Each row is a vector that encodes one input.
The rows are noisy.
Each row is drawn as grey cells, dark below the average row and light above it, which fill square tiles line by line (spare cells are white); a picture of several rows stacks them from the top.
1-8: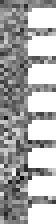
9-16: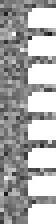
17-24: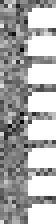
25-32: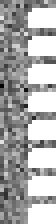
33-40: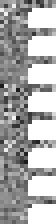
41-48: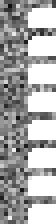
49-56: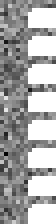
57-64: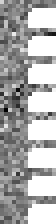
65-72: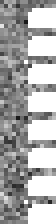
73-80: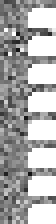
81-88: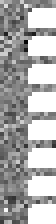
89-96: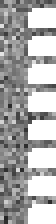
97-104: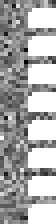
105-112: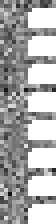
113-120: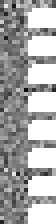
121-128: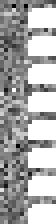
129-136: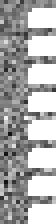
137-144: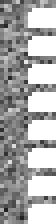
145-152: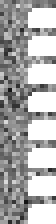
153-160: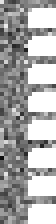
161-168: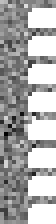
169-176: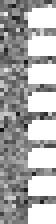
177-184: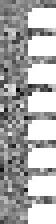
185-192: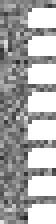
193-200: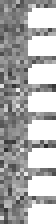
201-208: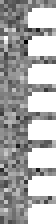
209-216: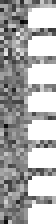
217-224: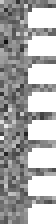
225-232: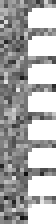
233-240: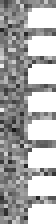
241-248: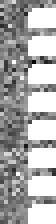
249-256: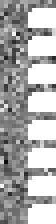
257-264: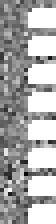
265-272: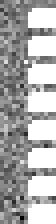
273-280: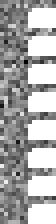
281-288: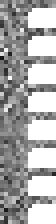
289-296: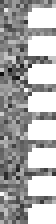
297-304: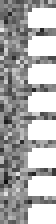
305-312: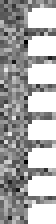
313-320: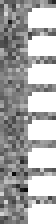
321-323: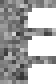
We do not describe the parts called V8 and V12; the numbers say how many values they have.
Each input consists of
one of 7 labels, together with either a true/false value and a value of V12, or a value of V8.
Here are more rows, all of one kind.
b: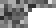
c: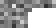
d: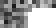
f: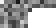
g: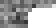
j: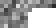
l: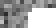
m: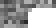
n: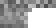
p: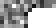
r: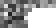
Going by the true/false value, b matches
g, m and p.
